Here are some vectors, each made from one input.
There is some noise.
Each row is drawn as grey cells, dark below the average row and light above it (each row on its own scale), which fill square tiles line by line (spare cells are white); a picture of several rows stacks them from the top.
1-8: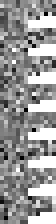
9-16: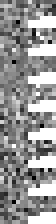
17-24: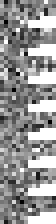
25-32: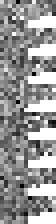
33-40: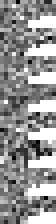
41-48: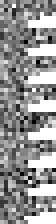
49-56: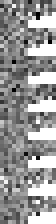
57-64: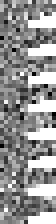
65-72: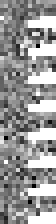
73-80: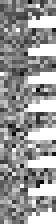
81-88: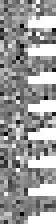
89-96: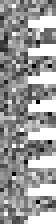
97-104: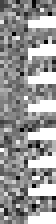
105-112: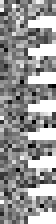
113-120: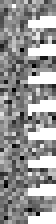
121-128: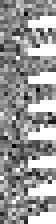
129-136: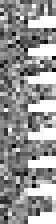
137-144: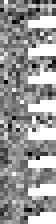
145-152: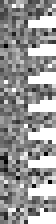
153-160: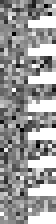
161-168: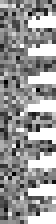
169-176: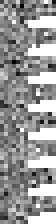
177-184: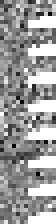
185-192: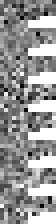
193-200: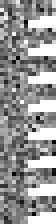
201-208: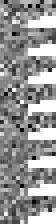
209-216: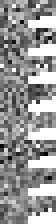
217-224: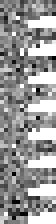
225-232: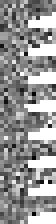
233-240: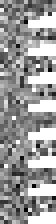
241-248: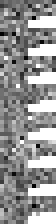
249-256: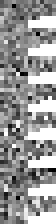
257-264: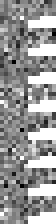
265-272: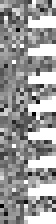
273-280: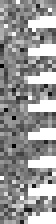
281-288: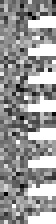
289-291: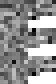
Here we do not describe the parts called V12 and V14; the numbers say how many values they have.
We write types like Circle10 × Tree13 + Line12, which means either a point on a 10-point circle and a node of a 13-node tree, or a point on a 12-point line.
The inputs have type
Line10 × (Line10 + V12) × V14.
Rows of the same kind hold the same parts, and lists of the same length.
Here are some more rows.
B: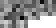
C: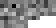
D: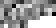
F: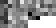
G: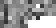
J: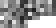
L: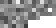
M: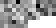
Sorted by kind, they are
B, C, J
D, F, G, L, M

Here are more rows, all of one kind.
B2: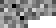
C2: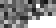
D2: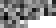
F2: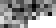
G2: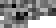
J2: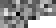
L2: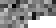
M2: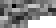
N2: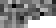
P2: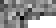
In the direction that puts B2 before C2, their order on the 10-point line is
J2, B2, D2, P2, F2, M2, G2, L2, N2, C2.
